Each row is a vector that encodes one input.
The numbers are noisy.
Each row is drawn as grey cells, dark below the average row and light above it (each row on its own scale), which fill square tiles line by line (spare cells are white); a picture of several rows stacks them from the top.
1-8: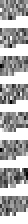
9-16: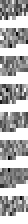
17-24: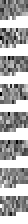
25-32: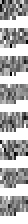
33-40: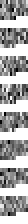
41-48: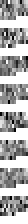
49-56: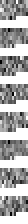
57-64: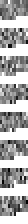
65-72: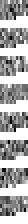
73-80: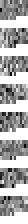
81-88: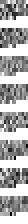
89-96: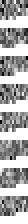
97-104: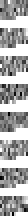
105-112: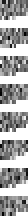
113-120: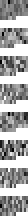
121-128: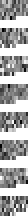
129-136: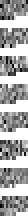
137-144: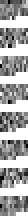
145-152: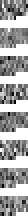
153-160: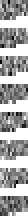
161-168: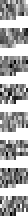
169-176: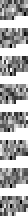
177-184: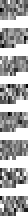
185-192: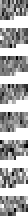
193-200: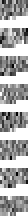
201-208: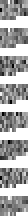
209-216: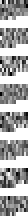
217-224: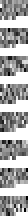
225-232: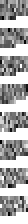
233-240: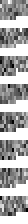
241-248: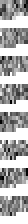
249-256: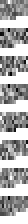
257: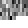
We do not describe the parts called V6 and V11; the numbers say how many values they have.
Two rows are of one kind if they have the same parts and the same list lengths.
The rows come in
2 kinds.
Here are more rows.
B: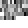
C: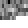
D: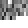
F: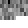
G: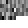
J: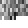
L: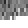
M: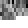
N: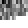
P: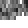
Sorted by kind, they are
B, C, F, L, M, N, P
D, G, J

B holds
a node of a 7-node tree, three true/false values and a value of V6.
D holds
three true/false values and a value of V11.
